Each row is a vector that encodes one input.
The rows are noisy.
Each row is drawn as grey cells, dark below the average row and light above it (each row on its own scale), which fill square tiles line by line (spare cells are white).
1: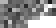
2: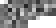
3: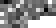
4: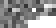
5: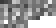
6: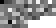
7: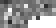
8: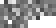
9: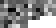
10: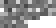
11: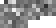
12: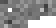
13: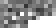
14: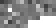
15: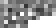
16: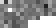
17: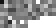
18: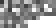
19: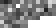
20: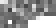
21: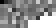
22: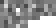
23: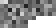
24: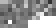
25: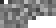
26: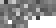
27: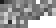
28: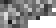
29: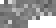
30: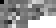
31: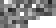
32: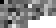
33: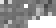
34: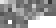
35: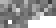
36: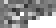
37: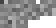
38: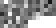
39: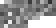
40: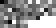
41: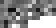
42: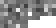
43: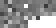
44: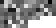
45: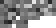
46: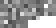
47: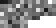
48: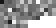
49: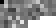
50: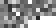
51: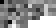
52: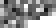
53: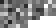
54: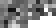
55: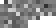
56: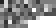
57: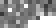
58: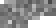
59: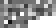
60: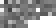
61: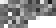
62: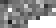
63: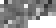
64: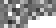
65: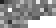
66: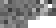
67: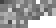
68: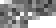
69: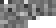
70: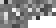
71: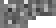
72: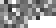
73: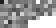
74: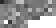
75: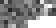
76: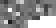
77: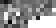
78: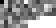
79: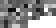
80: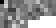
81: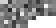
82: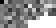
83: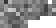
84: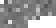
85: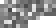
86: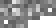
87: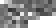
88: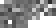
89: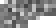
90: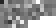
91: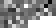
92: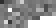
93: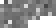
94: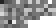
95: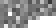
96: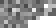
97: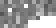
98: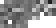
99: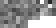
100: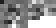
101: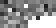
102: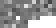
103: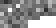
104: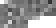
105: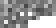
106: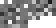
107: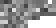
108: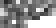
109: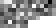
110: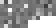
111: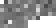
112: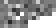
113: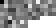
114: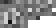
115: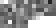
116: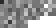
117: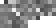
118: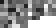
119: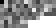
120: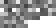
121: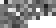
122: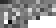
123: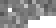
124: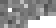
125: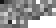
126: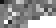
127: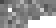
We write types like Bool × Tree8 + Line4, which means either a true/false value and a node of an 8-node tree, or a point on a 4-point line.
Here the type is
Bool × Bool × Bool + Tree11.
